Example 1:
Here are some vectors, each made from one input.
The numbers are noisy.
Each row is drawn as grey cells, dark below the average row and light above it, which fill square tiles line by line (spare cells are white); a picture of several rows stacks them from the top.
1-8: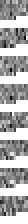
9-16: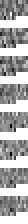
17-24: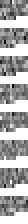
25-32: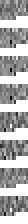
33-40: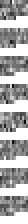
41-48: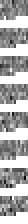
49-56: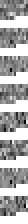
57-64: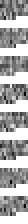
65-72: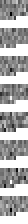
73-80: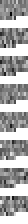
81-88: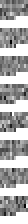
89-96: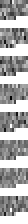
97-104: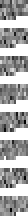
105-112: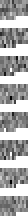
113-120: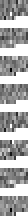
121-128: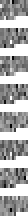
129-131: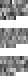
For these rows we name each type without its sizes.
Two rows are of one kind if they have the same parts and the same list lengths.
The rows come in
2 kinds.
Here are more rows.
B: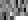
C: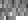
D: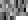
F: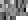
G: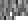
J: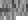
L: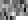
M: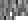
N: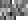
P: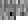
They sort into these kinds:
B, D, F, G, M, N
C, J, L, P

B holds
a point on a line.
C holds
a point on a line and four true/false values.
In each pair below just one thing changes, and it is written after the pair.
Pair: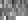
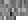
the place on the line
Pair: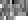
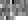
one of the four true/false values
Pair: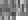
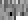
the place on the line
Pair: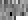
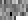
one of the four true/false values
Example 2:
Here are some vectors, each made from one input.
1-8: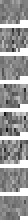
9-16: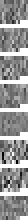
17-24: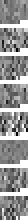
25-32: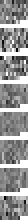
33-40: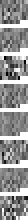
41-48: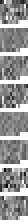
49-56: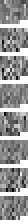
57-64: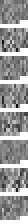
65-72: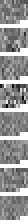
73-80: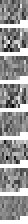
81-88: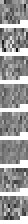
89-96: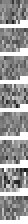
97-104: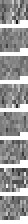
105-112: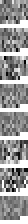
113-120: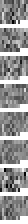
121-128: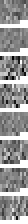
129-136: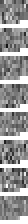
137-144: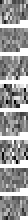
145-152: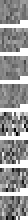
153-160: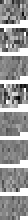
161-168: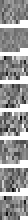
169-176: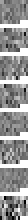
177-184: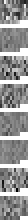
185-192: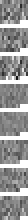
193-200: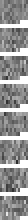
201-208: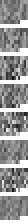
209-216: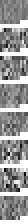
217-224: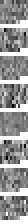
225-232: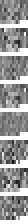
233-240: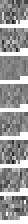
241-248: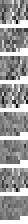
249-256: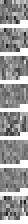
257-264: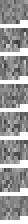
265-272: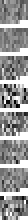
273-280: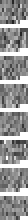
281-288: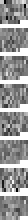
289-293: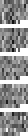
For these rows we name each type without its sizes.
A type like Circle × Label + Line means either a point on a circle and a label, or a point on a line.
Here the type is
Bool × Line.
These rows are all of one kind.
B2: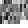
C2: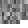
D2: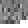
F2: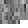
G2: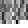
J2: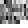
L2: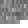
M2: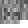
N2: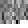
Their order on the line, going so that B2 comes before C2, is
G2, D2, N2, B2, L2, J2, F2, C2, M2.
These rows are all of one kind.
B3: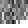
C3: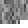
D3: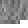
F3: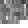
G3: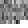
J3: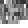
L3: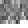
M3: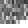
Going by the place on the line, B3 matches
C3 and D3.
